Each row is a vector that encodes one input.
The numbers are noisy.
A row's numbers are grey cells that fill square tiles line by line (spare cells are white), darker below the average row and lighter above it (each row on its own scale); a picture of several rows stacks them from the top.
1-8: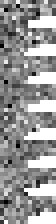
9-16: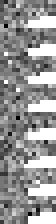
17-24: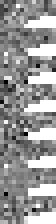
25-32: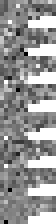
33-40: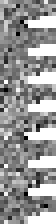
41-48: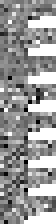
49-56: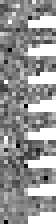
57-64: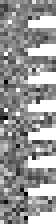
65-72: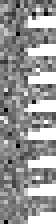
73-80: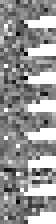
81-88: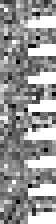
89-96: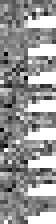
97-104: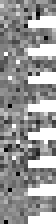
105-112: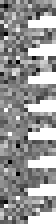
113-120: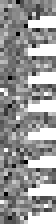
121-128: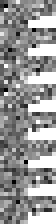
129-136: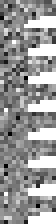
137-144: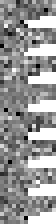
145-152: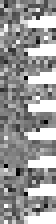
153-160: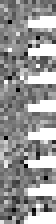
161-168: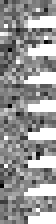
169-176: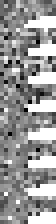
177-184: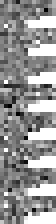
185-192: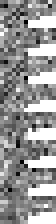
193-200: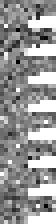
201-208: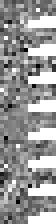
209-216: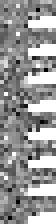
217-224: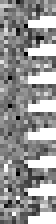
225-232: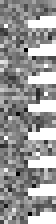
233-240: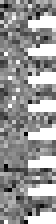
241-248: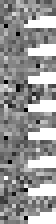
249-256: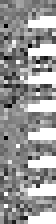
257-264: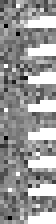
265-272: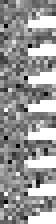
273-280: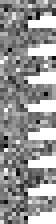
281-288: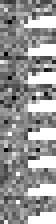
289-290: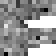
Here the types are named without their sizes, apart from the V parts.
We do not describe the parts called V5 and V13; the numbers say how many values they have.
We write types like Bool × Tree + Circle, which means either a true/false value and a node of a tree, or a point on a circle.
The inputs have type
Circle × (Line + V13) + V5.
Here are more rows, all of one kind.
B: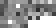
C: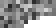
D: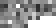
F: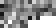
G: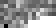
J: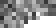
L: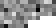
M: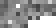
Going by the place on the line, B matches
G and M.
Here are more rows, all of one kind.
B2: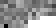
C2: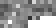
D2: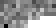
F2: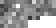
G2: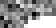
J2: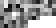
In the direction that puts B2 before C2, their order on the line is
D2, B2, C2, F2, J2, G2.
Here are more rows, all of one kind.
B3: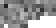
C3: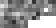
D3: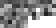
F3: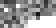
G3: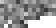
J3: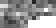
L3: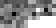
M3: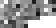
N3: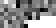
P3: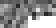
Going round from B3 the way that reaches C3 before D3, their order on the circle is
B3, G3, N3, M3, C3, J3, P3, D3, L3, F3.
